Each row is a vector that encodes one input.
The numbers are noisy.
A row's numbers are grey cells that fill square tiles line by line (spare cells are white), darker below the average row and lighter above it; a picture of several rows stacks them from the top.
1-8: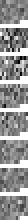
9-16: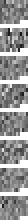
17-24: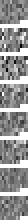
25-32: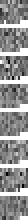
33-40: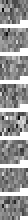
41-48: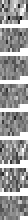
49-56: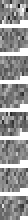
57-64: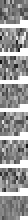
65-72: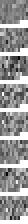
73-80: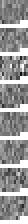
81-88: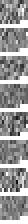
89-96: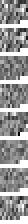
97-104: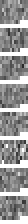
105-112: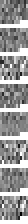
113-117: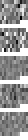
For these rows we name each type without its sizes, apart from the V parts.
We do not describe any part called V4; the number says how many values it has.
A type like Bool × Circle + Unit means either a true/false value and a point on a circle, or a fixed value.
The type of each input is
Bool × V4 + List(Line).
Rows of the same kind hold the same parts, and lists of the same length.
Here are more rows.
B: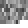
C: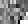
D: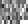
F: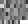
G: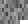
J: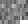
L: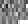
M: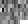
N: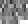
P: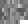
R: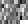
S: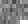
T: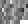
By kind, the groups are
B, P, T
C
D, R
F, M, N
G, J, L, S

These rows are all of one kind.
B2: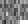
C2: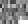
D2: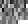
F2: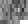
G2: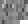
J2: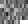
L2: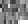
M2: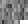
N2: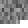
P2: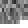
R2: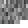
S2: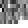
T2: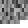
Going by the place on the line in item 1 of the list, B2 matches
N2, P2, S2 and T2.
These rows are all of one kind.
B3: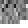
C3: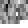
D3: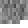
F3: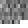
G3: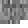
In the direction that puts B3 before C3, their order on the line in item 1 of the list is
G3, D3, B3, F3, C3.
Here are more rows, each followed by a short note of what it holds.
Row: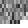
the empty list
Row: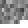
a list of one item
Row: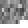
a list of one item
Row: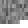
a list of two items
